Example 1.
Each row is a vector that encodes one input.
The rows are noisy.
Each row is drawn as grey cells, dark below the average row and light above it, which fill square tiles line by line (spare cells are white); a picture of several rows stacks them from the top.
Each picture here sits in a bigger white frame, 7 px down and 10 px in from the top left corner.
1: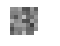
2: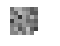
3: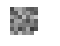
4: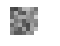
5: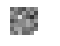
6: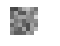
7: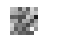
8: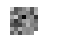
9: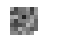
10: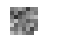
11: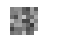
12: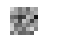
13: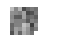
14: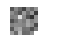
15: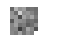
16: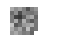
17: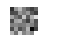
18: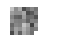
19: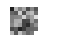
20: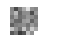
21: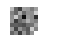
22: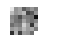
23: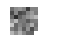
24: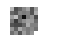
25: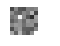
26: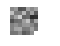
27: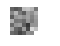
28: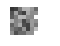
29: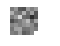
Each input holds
one of 6 labels.
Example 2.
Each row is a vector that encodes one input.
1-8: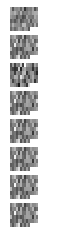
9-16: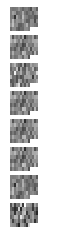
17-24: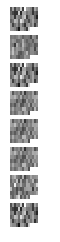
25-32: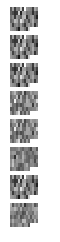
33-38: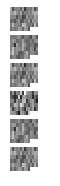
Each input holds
a point on a 4-point line.
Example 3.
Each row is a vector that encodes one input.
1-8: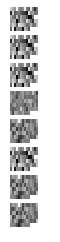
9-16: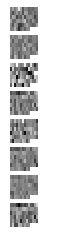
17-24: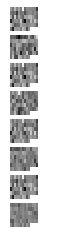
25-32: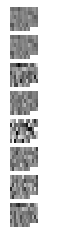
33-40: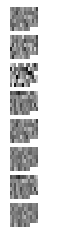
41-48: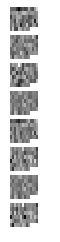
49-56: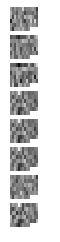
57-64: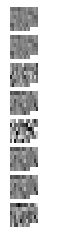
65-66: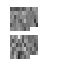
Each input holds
either a fixed value, or a node of a 10-node tree.
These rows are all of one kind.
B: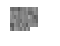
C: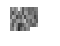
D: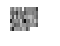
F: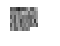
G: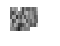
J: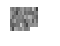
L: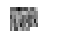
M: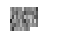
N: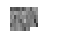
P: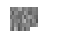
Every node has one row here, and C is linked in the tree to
G and P.
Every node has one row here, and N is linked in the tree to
B and F.
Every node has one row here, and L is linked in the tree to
F.
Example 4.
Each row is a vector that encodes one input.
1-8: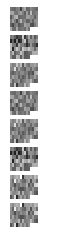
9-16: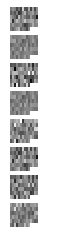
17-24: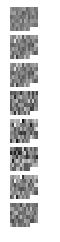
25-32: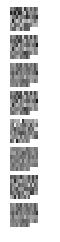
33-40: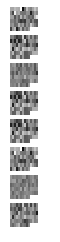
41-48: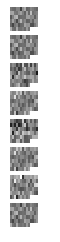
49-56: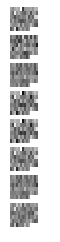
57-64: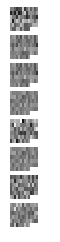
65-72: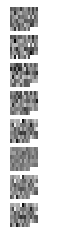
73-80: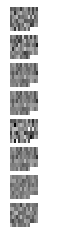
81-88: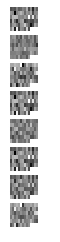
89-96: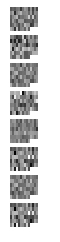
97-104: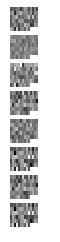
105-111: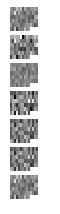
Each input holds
a node of a 10-node tree.
